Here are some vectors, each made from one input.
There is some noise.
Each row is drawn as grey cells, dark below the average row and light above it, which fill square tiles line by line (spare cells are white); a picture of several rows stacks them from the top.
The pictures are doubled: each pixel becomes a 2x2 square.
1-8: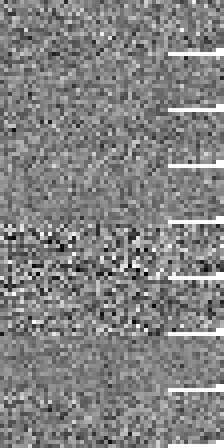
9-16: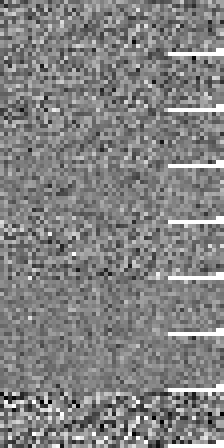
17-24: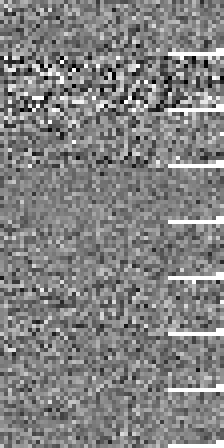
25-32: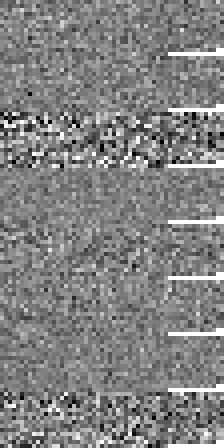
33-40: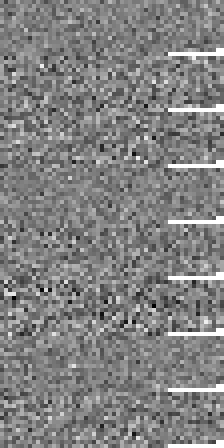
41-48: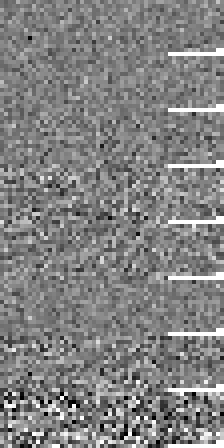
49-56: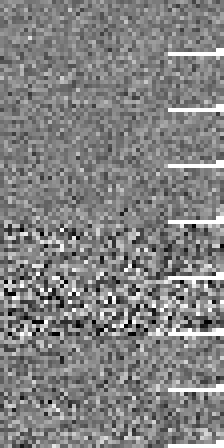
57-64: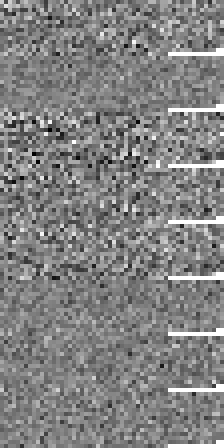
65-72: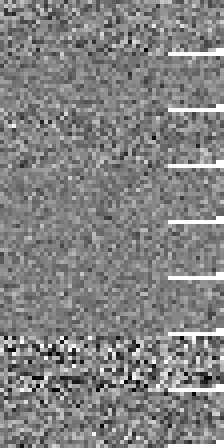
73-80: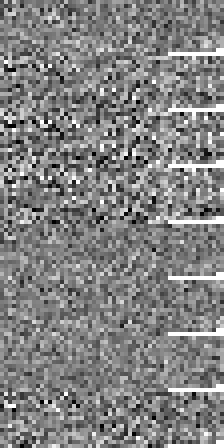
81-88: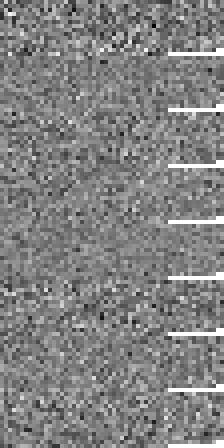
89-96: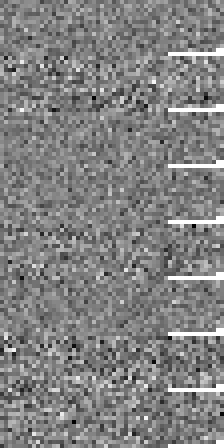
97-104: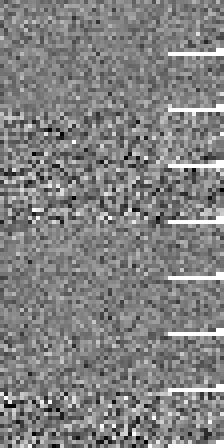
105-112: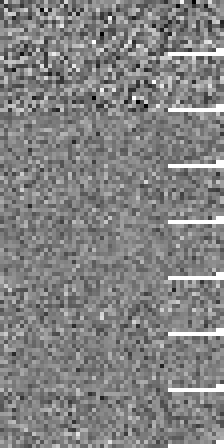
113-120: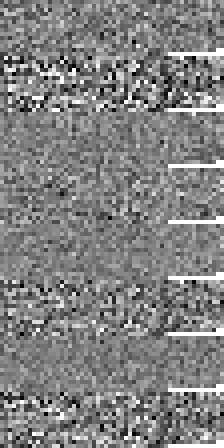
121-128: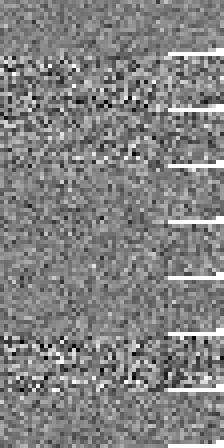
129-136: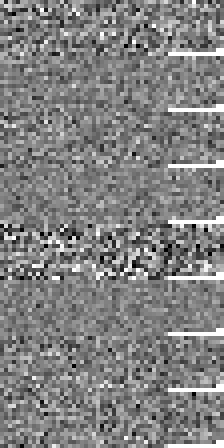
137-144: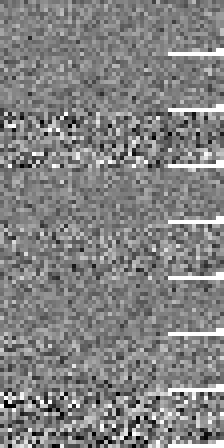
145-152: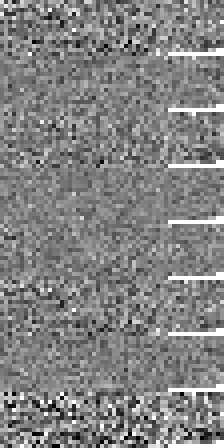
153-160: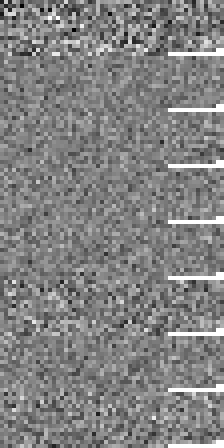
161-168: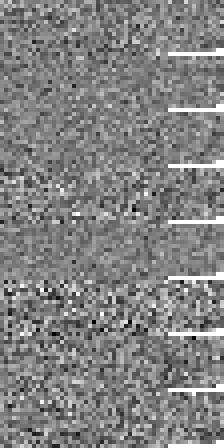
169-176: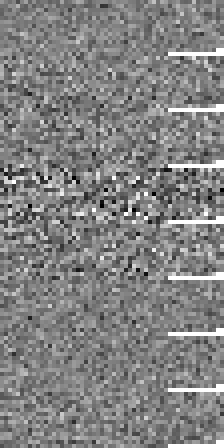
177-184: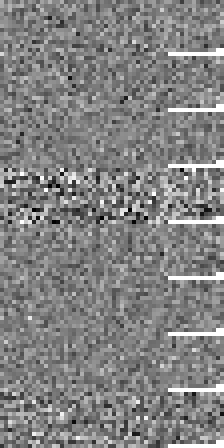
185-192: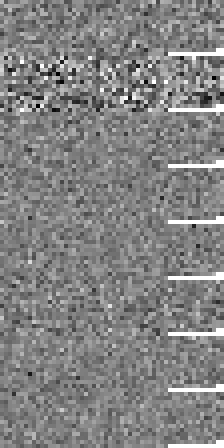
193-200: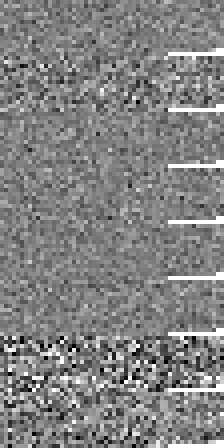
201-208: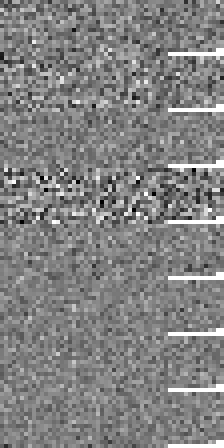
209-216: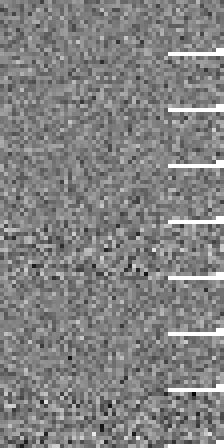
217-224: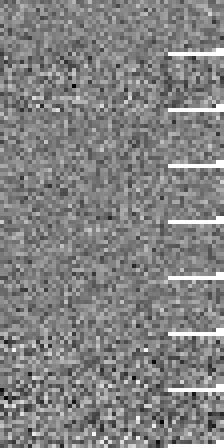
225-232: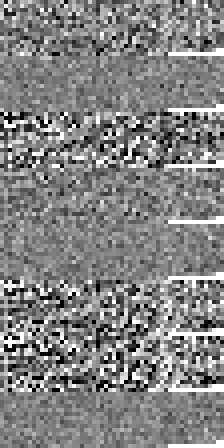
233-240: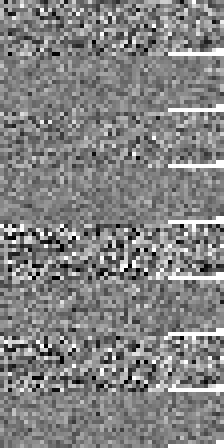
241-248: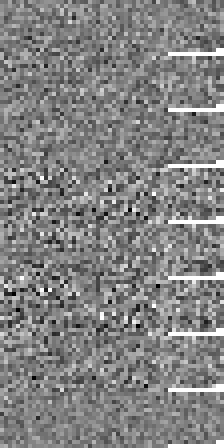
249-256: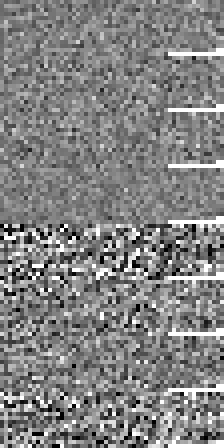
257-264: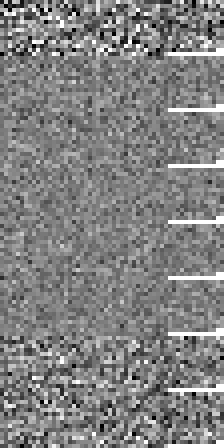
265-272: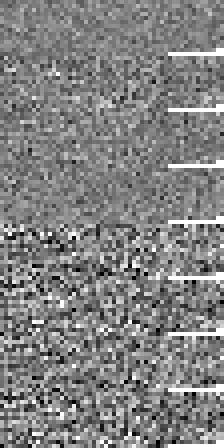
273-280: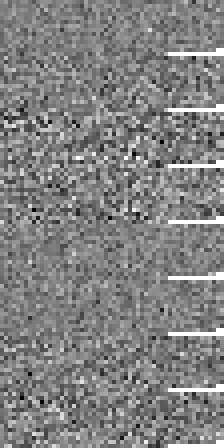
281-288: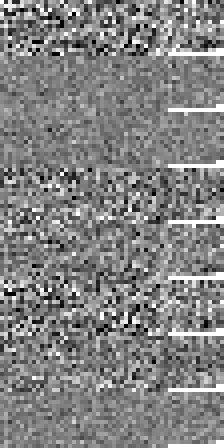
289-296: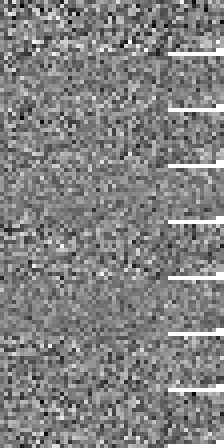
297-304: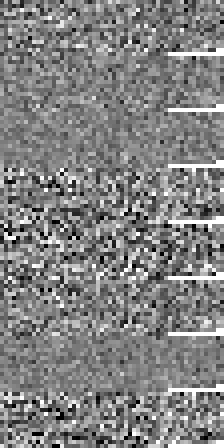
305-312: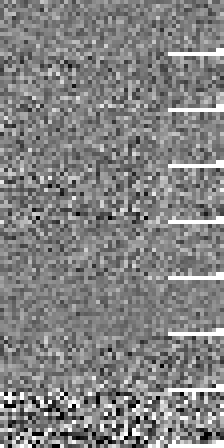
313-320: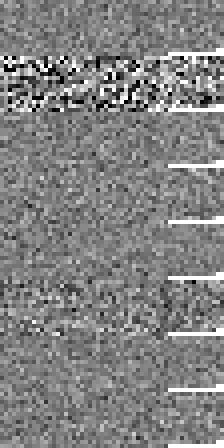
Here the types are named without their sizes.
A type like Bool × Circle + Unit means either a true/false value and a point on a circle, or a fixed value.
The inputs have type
(Bool × (Label + Line) + Tree) × Line.
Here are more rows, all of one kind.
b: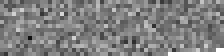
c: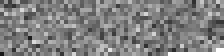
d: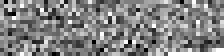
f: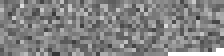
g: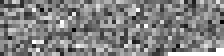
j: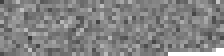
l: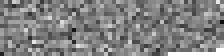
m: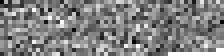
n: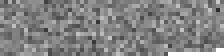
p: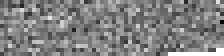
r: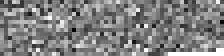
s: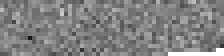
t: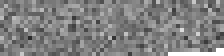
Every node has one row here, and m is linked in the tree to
d, j, r and s.
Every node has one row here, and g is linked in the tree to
d.
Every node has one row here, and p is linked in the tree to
s.
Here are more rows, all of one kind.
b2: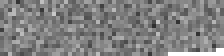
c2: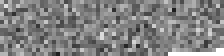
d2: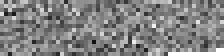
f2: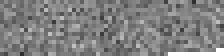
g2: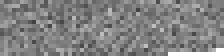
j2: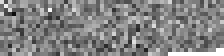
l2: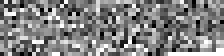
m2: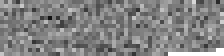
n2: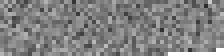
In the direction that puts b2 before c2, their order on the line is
n2, m2, f2, b2, l2, g2, d2, j2, c2.
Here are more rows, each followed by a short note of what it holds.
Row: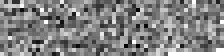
a point on each of two lines and a true/false value
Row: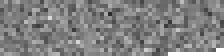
a point on each of two lines and a true/false value
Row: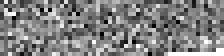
a label, a point on a line and a true/false value
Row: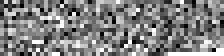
a point on each of two lines and a true/false value
